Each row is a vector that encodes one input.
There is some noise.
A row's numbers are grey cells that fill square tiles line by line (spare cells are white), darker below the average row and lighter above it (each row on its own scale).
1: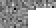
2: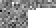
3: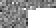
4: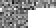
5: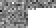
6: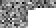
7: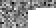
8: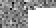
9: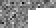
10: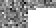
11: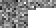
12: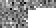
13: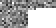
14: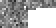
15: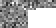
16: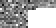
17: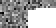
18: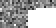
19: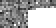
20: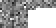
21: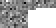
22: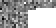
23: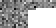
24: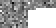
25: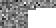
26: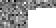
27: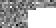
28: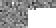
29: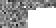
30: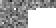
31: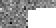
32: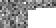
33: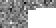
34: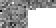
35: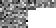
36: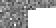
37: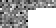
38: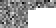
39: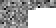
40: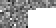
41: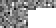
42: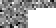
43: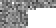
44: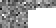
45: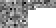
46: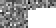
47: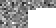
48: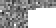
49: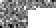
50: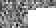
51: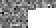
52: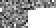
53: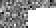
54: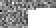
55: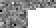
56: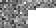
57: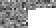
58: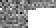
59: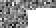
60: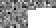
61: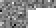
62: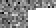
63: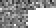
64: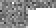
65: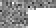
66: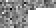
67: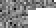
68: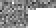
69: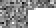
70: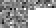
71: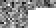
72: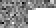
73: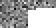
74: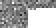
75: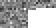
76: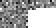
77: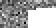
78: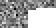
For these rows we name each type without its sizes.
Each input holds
a point on a line and a node of a tree.
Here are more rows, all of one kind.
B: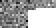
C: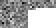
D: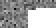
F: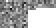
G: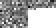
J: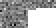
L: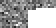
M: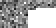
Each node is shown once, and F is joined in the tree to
C and D.
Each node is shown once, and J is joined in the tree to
D and G.
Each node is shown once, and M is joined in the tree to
D.
